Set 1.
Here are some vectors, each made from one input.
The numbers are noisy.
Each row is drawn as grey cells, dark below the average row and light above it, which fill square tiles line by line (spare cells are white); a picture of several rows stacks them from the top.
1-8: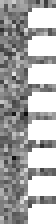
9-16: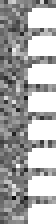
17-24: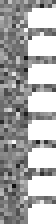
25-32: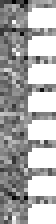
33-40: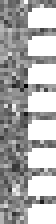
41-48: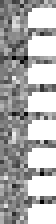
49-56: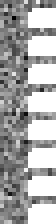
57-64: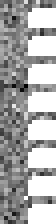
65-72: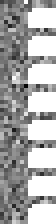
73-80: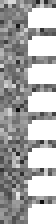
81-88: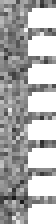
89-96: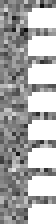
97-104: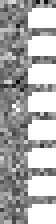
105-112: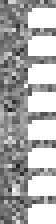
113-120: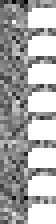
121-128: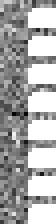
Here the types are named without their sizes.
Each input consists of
a point on a circle and a true/false value.
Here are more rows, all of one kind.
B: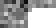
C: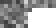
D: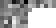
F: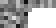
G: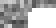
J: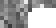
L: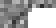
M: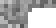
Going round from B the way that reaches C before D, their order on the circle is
B, F, L, G, M, J, C, D.
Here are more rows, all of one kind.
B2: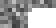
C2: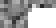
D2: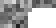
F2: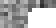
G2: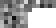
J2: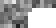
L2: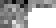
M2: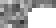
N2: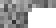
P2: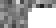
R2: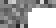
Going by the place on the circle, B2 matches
D2 and J2.
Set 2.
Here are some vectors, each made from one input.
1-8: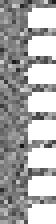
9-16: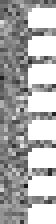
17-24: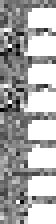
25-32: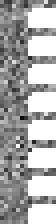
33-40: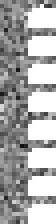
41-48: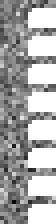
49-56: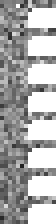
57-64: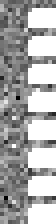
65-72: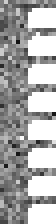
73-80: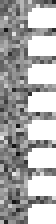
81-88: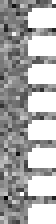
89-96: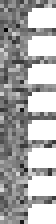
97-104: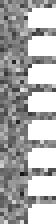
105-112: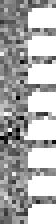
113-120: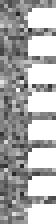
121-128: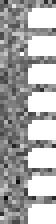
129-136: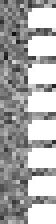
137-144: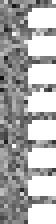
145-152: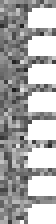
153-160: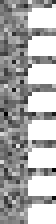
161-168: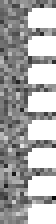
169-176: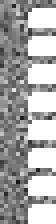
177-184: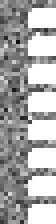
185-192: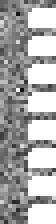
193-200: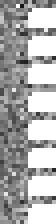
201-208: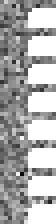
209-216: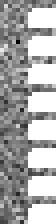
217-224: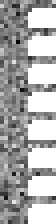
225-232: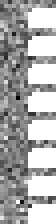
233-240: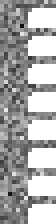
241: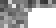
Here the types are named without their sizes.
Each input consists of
a list of points on a line.
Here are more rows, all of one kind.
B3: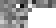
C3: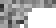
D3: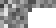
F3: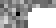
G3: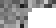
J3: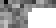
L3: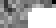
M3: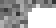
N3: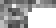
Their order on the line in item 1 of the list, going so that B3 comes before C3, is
B3, G3, L3, J3, N3, D3, C3, M3, F3.
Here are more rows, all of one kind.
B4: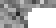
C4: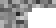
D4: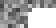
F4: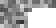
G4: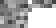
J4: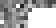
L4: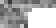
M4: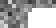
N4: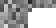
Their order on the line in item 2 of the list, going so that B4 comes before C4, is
G4, M4, J4, N4, B4, D4, L4, C4, F4.
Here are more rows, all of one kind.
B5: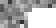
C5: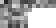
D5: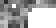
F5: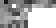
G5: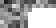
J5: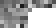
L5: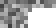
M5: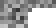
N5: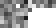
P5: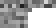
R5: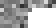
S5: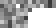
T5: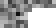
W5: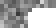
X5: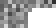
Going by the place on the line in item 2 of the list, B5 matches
C5, L5, S5 and T5.
